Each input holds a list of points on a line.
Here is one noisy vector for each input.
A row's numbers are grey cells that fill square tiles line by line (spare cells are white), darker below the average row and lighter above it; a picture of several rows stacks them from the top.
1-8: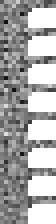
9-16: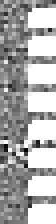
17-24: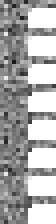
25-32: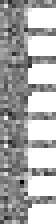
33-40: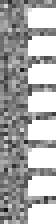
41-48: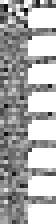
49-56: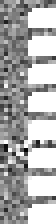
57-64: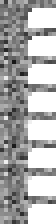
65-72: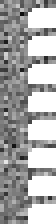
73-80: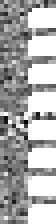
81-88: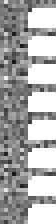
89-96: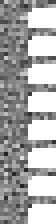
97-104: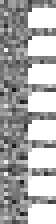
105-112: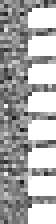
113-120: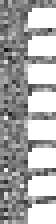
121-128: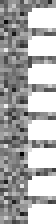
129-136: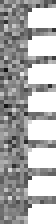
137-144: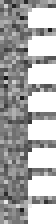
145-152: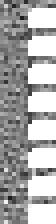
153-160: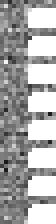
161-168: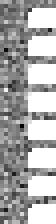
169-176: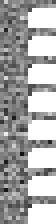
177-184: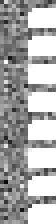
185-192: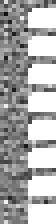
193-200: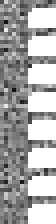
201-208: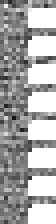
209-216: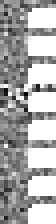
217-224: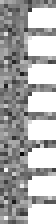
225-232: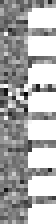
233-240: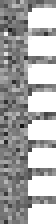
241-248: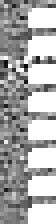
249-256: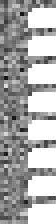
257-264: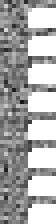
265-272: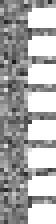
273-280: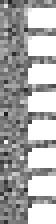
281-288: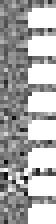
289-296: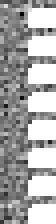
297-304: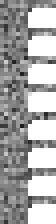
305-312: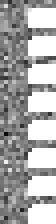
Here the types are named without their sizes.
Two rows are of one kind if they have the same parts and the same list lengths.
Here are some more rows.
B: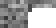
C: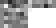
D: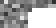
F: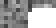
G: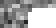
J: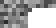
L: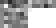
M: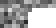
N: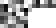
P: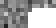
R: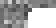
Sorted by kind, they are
B, F, G, M, P
C, L
D, J, R
N

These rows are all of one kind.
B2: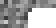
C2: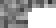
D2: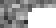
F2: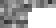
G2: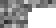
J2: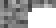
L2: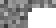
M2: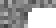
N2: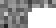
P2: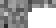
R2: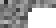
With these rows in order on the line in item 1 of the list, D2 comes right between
C2 and F2.
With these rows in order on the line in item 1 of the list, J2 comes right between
C2 and P2.
